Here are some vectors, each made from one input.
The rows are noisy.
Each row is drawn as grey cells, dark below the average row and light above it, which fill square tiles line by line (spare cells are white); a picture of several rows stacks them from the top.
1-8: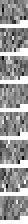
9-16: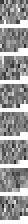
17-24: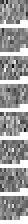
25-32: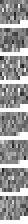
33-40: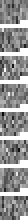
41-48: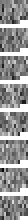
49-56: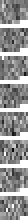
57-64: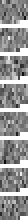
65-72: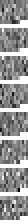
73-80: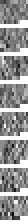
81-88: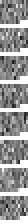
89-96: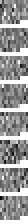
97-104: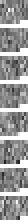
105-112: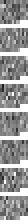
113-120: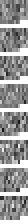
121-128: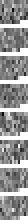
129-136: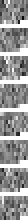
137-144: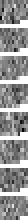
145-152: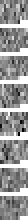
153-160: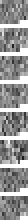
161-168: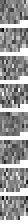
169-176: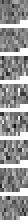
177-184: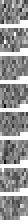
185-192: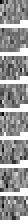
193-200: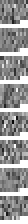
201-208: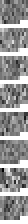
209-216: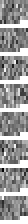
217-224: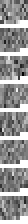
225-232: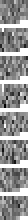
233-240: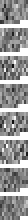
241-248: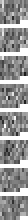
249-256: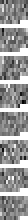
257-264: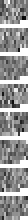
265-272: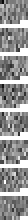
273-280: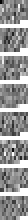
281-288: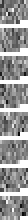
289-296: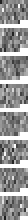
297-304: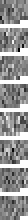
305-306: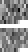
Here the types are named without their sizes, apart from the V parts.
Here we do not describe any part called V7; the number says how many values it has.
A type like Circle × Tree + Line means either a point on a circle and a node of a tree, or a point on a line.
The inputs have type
List(Line) × (Tree + V7).
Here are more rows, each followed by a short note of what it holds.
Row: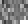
a node of a tree, together with a list of two items
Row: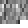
a value of V7, together with the empty list
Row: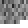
a node of a tree, together with a list of two items
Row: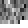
a value of V7, together with a list of three items
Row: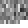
a value of V7, together with a list of two items
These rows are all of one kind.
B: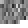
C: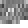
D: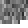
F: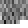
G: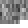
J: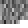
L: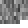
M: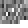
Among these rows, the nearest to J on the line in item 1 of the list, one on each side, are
D and F.
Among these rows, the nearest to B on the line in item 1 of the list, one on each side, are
C and M.
